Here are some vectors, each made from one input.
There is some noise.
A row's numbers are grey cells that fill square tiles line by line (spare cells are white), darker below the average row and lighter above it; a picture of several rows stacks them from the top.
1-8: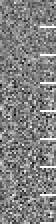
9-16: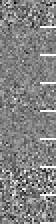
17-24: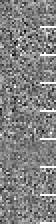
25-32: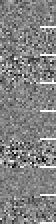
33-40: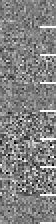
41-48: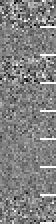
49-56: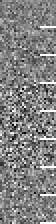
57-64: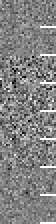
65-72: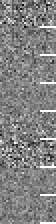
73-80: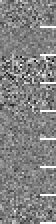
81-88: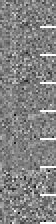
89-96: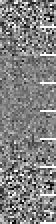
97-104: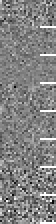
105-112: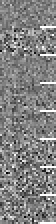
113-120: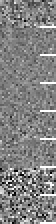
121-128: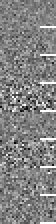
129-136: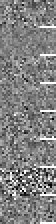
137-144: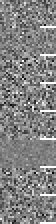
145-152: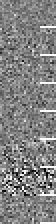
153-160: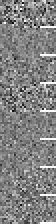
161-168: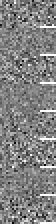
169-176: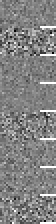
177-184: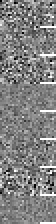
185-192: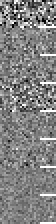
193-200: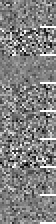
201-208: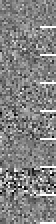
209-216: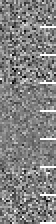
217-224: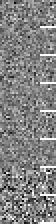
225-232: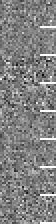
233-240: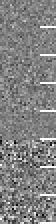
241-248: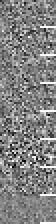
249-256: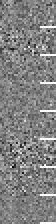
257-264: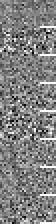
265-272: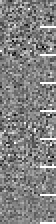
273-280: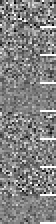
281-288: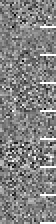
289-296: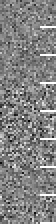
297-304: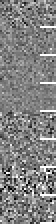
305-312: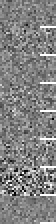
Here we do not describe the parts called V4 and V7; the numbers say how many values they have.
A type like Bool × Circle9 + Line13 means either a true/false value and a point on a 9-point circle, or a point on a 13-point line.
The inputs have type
Label5 × V7 + (Tree13 + Unit) × V4.
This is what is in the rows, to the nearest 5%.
About 35% of them hold one of 5 labels and a value of V7. The rest hold a value of V4, together with either a fixed value, or a node of a 13-node tree.
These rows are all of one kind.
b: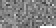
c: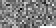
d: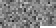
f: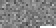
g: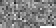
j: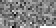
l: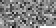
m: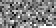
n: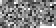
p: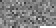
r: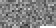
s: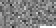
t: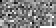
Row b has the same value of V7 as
c, g, m and s.
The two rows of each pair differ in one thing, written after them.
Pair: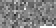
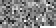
the value of V7
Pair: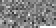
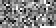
the value of V7
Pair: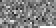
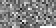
the value of V7
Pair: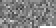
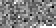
the label
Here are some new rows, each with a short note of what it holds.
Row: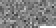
one of 5 labels and a value of V7
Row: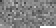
one of 5 labels and a value of V7
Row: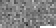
one of 5 labels and a value of V7
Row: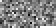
a node of a 13-node tree and a value of V4
